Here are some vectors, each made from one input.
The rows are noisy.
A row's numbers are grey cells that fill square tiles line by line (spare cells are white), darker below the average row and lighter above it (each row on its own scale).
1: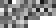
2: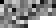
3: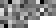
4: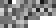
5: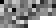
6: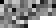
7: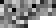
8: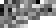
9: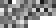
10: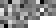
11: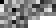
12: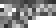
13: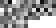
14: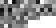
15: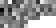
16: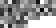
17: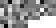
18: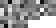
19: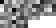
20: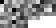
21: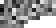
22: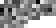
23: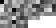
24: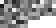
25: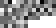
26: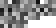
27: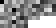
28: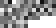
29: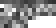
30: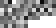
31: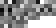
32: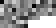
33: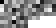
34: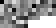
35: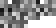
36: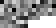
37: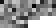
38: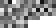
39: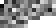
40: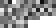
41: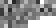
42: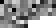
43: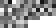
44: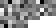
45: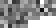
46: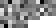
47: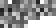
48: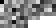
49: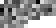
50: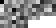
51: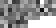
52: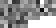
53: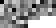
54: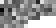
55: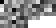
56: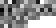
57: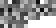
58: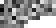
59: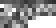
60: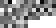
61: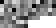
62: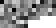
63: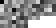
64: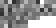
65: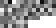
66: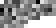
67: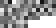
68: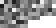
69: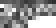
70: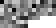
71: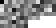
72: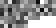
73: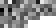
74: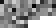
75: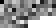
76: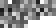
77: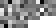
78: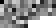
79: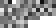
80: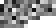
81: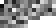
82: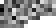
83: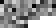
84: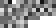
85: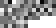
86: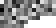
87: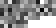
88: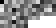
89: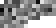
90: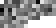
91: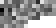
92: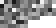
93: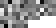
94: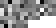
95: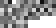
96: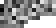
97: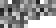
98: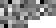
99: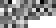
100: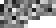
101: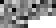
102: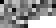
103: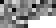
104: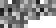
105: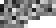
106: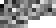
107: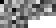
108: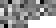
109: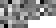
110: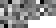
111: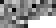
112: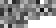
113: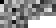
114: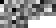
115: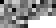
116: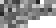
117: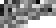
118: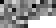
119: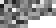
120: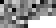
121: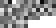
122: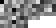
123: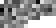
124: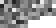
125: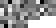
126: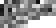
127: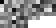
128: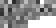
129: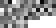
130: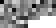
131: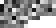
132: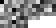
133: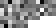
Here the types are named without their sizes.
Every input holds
a list of points on a line.
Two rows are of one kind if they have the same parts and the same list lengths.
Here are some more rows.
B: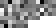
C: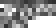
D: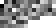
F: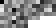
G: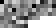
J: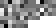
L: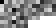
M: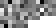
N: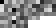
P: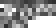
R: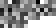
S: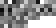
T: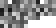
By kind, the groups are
B, F, G, J, L, M, N
C, P
D, R, S, T

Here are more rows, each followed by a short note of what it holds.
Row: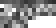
the empty list
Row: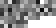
a list of two items
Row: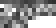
the empty list
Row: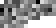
a list of two items
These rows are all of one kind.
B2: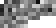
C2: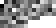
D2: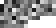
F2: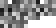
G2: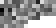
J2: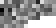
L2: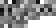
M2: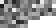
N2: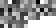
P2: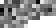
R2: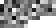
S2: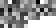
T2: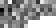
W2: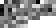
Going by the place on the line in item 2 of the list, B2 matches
C2, L2 and W2.
